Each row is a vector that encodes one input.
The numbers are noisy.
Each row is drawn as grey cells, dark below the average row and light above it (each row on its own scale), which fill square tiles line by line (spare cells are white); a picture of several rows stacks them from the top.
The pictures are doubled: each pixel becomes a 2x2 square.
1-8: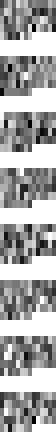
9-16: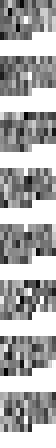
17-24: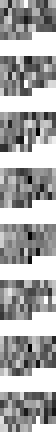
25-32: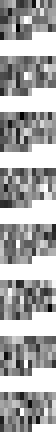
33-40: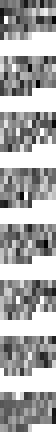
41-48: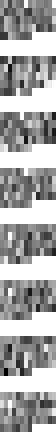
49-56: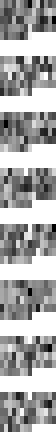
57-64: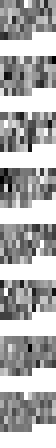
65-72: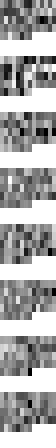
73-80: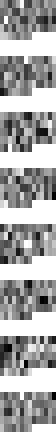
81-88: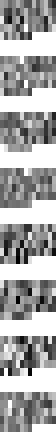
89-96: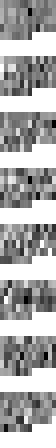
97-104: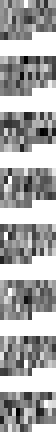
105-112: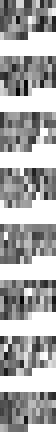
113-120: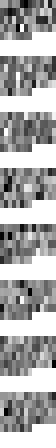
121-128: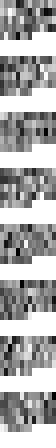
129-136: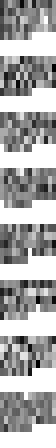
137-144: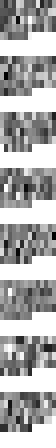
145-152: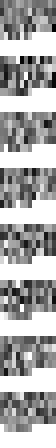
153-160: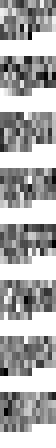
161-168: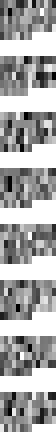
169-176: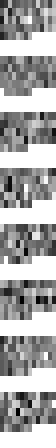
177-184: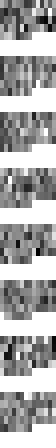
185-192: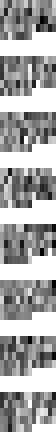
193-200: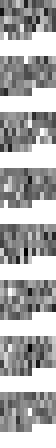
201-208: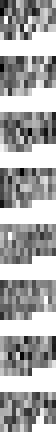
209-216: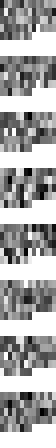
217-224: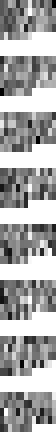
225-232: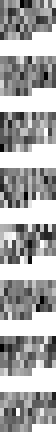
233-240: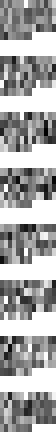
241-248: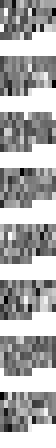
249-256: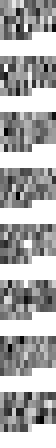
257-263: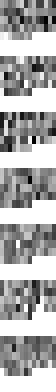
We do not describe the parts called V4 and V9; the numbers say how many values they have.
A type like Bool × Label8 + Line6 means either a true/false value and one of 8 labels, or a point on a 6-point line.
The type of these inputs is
(Bool × V9 + Line5) × Line5 × V4.
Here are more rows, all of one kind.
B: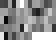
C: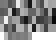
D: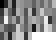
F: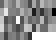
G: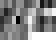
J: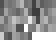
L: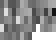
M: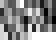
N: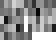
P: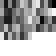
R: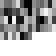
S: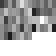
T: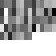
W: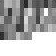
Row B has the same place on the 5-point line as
G, M and N.
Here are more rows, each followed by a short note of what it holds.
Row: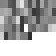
a point on a 5-point line, a true/false value, a value of V4 and a value of V9
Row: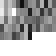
a point on each of two 5-point lines and a value of V4
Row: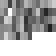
a point on each of two 5-point lines and a value of V4
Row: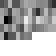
a point on a 5-point line, a true/false value, a value of V4 and a value of V9
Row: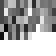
a point on a 5-point line, a true/false value, a value of V4 and a value of V9
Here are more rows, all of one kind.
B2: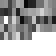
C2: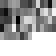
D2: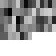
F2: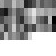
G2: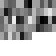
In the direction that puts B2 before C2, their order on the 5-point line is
B2, G2, D2, C2, F2.
